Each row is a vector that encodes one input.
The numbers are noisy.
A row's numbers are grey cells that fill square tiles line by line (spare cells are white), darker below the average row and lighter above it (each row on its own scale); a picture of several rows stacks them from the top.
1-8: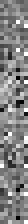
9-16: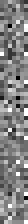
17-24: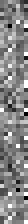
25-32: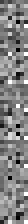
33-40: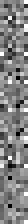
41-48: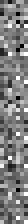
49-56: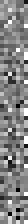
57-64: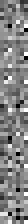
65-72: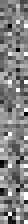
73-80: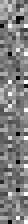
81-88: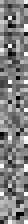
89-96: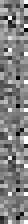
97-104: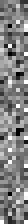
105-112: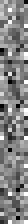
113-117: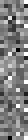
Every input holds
either a point on a 6-point line and a true/false value, or a list of up to two points on a 5-point line.
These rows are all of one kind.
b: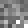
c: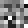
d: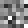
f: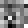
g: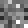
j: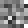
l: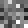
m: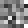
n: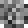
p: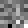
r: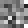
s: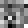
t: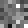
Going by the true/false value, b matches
g, l, p and t.
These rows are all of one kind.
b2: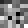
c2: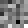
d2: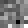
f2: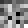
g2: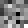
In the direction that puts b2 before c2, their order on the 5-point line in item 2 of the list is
f2, b2, g2, d2, c2.
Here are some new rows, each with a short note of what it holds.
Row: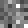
a point on a 6-point line and a true/false value
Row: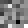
a list of two items
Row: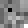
the empty list
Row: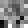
a list of one item
